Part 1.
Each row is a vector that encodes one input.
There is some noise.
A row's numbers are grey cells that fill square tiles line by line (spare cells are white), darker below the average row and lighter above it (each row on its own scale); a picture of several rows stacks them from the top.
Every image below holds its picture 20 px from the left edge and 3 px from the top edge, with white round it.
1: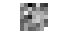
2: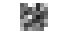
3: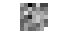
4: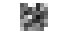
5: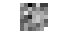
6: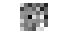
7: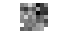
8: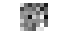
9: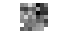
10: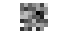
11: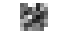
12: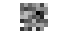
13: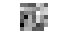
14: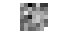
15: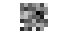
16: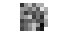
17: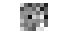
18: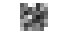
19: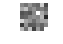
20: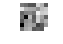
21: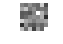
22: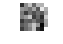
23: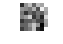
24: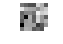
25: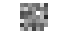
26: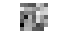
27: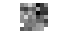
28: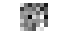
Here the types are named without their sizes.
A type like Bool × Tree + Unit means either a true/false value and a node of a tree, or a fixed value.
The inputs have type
Bool × Bool × Bool.
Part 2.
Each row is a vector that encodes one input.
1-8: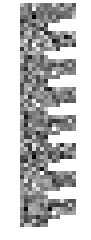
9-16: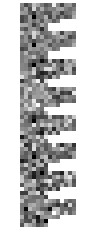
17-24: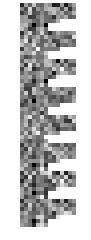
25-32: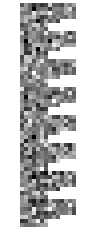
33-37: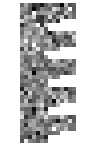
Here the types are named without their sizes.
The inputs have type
Label.
